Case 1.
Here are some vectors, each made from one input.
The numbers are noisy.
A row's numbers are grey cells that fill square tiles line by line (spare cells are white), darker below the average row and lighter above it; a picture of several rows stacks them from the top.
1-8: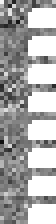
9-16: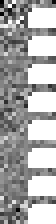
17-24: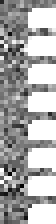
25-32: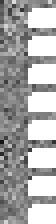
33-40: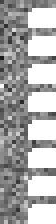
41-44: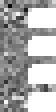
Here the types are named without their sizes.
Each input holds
a list of points on a line.
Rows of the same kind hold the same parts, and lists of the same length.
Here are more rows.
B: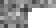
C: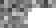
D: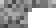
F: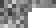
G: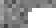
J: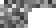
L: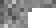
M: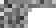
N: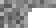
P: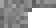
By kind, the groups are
B, D, L, N, P
C
F, G, J, M

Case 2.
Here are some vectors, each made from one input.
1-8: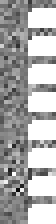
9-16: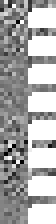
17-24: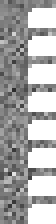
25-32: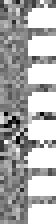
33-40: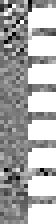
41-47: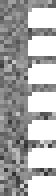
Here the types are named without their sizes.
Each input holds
a point on a circle and a point on each of two lines.
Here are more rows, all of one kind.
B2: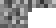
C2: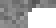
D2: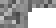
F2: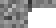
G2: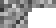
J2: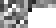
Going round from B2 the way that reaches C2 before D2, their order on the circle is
B2, G2, C2, J2, D2, F2.
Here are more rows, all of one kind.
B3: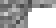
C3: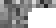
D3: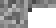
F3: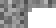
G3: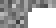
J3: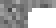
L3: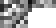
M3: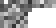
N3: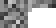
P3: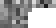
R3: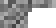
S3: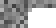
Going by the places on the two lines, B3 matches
C3, M3, P3 and R3.
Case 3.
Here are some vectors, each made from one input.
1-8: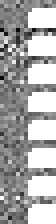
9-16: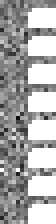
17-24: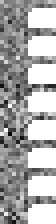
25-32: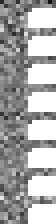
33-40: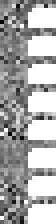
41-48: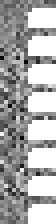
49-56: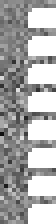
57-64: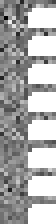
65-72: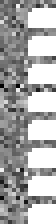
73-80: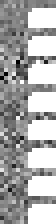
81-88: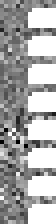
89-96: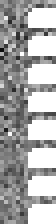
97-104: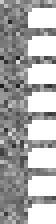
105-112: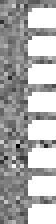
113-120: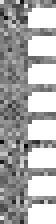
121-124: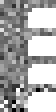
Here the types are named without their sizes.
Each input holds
a point on a line and a true/false value.
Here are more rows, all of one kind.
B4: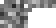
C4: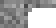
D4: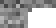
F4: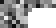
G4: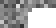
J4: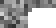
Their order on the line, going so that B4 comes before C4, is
J4, B4, F4, C4, G4, D4.
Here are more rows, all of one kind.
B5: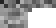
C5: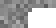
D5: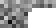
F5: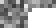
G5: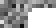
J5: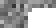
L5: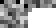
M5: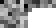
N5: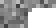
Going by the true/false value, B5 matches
F5, G5 and J5.
